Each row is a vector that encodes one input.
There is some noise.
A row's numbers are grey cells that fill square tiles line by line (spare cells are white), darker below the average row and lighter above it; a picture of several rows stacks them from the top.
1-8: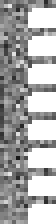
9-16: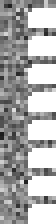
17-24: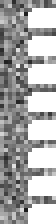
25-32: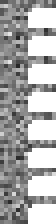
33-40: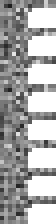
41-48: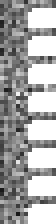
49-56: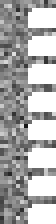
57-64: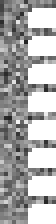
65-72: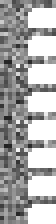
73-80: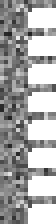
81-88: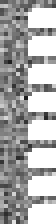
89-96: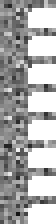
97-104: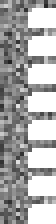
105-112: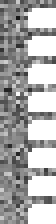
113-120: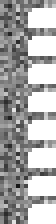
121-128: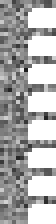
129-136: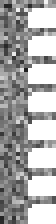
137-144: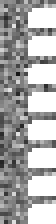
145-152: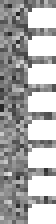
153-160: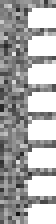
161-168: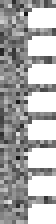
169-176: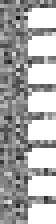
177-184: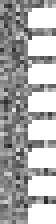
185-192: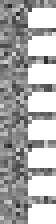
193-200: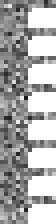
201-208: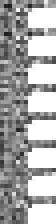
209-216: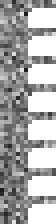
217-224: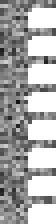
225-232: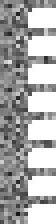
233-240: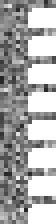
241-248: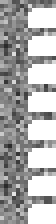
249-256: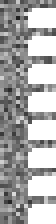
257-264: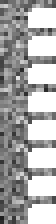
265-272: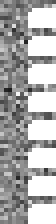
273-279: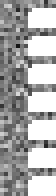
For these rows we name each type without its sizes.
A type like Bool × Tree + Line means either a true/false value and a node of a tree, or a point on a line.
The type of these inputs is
Circle.
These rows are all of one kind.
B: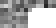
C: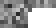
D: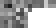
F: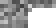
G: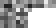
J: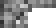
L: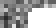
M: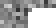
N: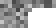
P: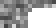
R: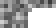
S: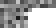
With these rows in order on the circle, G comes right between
D and L.
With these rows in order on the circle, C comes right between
D and J.
